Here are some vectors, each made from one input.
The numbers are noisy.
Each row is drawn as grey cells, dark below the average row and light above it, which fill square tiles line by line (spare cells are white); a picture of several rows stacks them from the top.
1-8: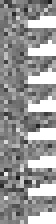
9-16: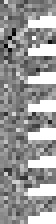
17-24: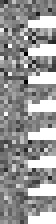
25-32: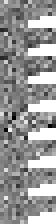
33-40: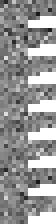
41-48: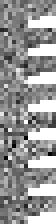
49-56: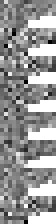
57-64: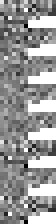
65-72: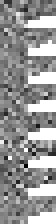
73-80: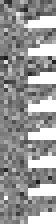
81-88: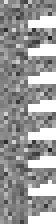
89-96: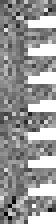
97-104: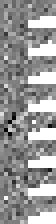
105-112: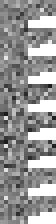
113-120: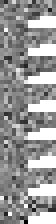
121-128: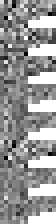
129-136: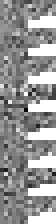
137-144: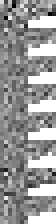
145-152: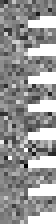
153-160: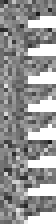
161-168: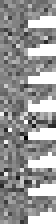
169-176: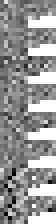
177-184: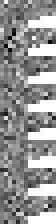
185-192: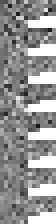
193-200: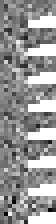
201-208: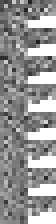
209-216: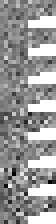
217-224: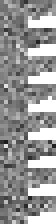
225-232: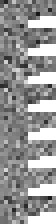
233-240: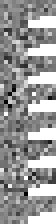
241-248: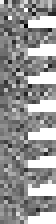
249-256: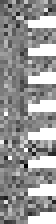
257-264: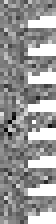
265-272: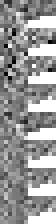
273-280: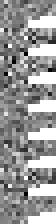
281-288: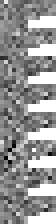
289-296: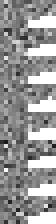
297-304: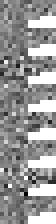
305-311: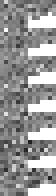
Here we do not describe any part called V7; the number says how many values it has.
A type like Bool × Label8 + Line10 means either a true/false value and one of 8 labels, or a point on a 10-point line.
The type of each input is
Line4 + List2(Line9 × V7) + Tree11.
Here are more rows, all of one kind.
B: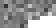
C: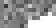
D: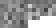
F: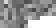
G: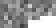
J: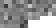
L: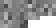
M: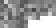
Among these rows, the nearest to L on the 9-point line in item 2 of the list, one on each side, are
F and J.
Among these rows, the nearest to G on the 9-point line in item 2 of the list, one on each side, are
B and M.
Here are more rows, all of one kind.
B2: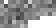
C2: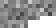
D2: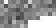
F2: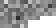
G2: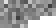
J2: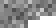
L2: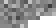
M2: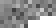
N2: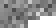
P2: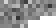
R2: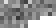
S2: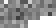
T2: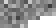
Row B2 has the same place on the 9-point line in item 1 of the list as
D2, R2 and S2.
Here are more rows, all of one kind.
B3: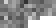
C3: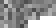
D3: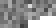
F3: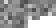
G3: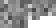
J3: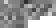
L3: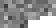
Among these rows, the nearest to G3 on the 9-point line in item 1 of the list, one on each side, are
D3 and F3.
